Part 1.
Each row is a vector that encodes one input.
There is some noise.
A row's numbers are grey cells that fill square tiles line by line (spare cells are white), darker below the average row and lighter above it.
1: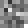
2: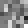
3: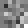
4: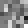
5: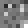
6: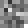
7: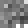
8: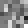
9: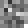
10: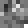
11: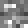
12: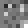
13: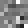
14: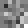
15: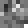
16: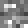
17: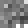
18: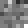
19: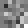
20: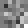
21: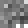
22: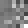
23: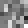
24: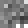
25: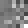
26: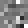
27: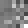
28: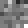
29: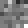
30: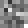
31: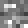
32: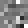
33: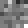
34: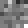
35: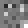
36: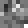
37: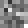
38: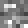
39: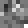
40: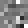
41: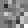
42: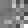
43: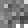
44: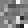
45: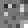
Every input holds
one of 10 labels.
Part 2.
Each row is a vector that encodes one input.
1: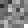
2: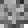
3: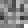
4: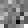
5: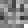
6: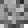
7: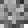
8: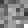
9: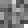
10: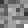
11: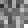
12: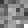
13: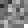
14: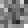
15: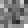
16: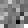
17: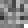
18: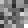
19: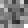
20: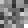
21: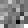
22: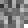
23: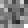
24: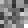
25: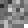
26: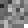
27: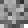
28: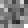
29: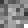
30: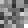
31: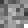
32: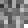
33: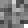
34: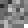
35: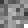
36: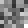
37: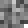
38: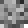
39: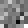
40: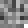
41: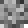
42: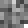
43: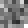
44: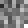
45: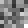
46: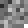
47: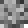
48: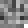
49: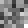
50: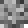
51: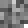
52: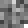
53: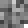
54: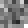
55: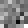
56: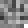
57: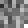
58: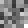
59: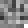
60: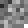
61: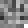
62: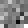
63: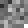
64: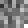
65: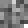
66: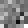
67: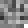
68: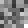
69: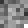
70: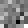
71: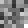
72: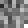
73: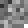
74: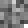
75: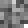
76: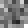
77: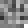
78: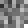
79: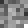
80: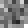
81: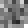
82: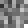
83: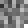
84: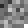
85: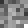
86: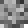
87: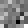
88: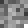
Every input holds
a point on a 9-point circle.
